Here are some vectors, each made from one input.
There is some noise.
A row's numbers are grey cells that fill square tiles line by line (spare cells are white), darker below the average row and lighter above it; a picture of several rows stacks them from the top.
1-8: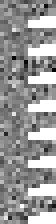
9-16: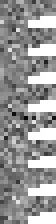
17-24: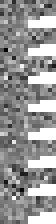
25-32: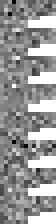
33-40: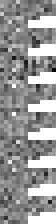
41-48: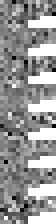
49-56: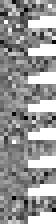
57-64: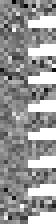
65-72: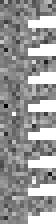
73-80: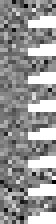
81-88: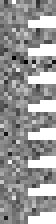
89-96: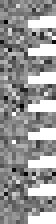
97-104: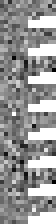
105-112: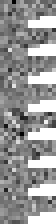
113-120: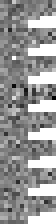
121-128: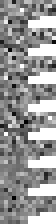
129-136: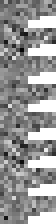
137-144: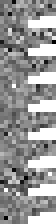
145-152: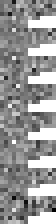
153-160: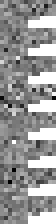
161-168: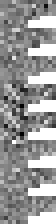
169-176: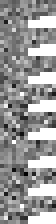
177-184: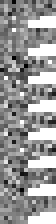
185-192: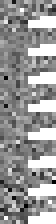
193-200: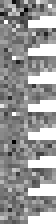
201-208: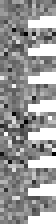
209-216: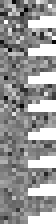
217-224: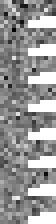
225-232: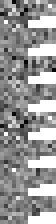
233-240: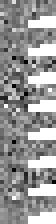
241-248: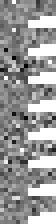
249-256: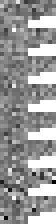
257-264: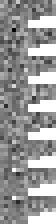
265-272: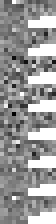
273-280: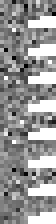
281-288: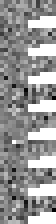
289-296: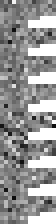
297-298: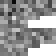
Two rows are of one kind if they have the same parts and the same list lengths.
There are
3 kinds of row.
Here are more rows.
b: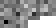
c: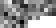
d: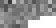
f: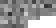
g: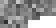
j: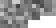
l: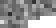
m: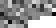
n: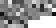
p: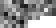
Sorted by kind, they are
b, g
c, m, n, p
d, f, j, l

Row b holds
two labels (each one of 7).
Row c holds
one of 6 labels.
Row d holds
one of 7 labels and a point on a 7-point line.
